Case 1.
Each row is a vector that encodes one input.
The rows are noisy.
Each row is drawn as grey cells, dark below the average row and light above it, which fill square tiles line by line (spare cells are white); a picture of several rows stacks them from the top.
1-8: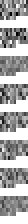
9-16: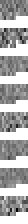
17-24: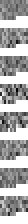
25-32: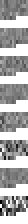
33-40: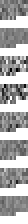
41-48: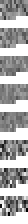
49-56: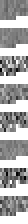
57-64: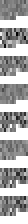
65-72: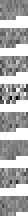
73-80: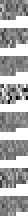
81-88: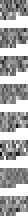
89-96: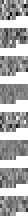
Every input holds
a point on a 10-point circle.
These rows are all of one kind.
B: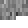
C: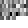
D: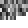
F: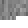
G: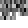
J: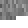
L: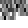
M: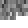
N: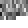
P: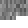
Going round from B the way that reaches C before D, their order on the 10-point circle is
B, G, C, F, L, M, N, J, D, P.
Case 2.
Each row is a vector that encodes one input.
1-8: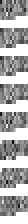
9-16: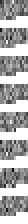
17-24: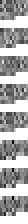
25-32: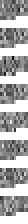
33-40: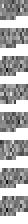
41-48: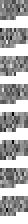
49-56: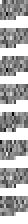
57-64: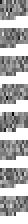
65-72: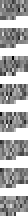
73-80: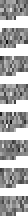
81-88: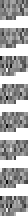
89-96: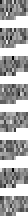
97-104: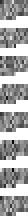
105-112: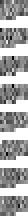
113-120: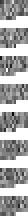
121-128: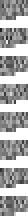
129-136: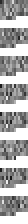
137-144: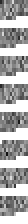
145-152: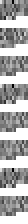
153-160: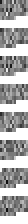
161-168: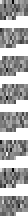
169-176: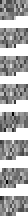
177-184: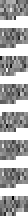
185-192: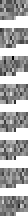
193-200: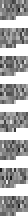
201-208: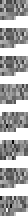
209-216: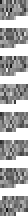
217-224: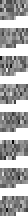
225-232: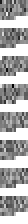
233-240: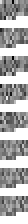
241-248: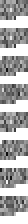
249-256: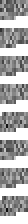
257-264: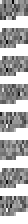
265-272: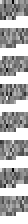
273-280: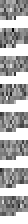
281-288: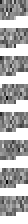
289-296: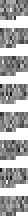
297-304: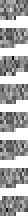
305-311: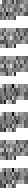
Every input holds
a point on an 8-point circle.
